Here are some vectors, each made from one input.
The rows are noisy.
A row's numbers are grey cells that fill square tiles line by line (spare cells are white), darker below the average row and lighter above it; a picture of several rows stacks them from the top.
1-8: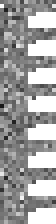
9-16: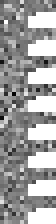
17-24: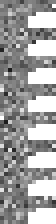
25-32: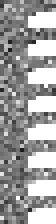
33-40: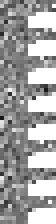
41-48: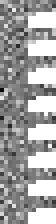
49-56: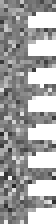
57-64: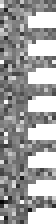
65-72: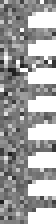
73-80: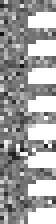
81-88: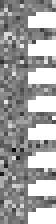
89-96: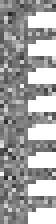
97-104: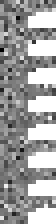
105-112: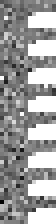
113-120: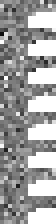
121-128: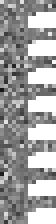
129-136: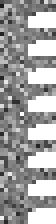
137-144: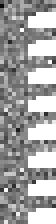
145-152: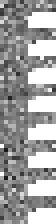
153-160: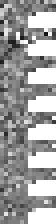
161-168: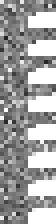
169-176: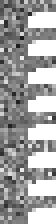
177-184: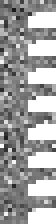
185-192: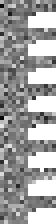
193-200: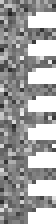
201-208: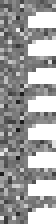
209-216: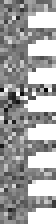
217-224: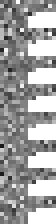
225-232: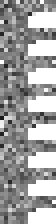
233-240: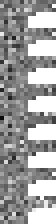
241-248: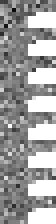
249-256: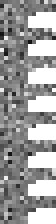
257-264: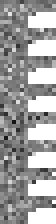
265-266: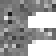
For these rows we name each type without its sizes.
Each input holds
a list of points on a circle.
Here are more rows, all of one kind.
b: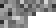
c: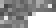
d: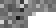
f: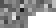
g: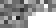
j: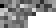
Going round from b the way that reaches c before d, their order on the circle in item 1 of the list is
b, c, g, d, f, j.
